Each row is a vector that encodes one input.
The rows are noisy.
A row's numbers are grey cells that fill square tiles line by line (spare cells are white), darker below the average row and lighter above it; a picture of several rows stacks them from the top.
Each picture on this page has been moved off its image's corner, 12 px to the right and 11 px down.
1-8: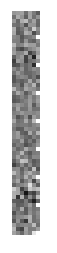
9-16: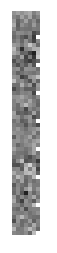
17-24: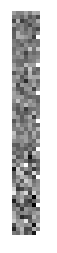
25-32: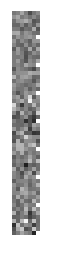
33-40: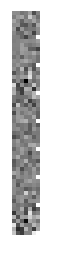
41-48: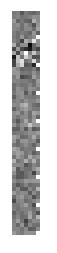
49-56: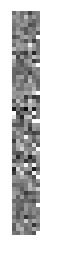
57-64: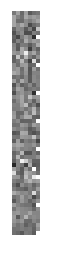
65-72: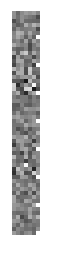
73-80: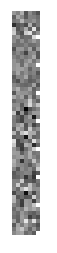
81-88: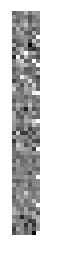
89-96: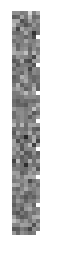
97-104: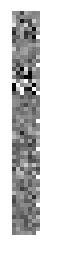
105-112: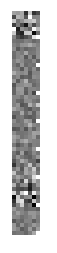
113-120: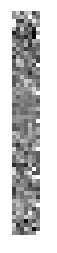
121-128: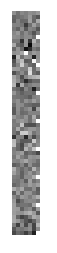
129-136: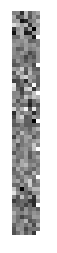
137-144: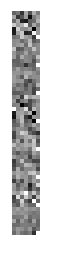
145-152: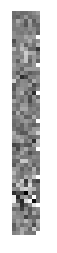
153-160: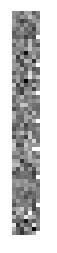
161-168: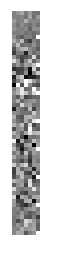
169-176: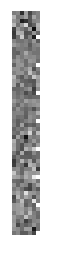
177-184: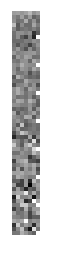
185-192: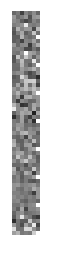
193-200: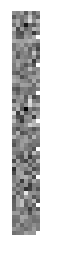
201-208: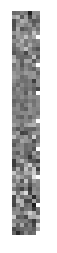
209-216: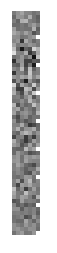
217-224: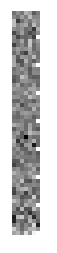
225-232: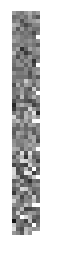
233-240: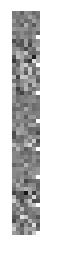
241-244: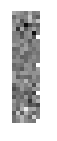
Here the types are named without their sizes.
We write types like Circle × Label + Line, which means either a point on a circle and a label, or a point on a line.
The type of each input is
(Bool × Bool × Bool + Unit) × Label × List(Line).
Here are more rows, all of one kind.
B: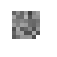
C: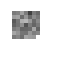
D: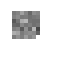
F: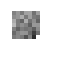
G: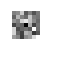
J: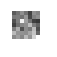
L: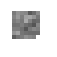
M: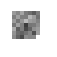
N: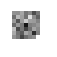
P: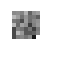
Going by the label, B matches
G and J.
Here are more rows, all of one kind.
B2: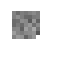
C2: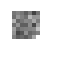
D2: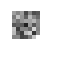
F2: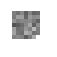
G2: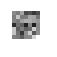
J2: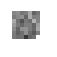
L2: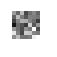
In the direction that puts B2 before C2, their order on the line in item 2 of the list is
F2, G2, B2, L2, D2, C2, J2.
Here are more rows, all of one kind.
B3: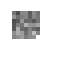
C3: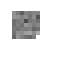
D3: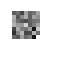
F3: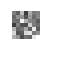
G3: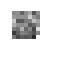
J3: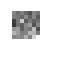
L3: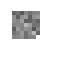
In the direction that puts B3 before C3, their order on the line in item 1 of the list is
G3, D3, F3, L3, B3, C3, J3.
